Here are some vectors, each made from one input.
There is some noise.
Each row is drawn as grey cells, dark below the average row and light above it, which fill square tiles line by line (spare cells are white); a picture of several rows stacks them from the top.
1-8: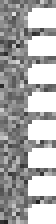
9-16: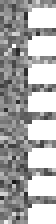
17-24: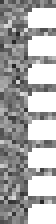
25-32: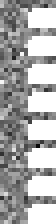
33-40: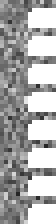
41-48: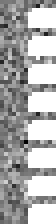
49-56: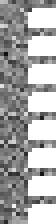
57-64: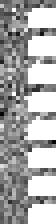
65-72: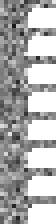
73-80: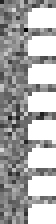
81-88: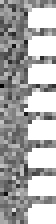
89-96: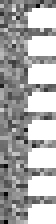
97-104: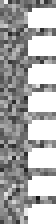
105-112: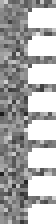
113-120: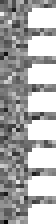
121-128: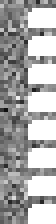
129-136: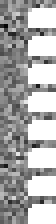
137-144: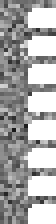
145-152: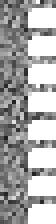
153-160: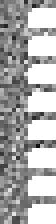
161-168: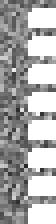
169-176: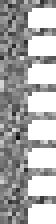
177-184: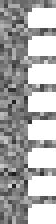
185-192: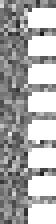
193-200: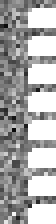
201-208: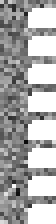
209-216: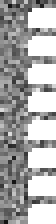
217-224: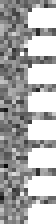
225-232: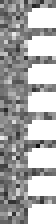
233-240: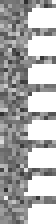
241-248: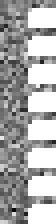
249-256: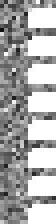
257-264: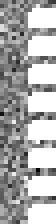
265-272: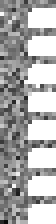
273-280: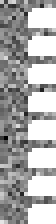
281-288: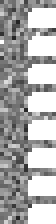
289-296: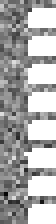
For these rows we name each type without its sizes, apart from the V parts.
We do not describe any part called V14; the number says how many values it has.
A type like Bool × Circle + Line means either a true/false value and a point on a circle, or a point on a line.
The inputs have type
Label × (Label × V14 + Unit) + Line.
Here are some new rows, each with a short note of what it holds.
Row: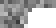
two labels and a value of V14
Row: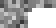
two labels and a value of V14
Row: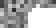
two labels and a value of V14
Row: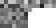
a point on a line
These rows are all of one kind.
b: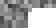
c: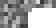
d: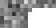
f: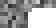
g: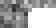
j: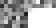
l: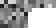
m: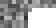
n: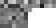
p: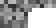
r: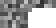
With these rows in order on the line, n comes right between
l and r.
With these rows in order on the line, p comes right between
b and l.
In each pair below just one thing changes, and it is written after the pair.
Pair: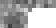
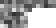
the value of V14
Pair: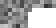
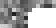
one of the two labels
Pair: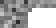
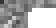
one of the two labels
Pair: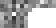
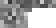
one of the two labels
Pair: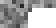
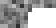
the value of V14
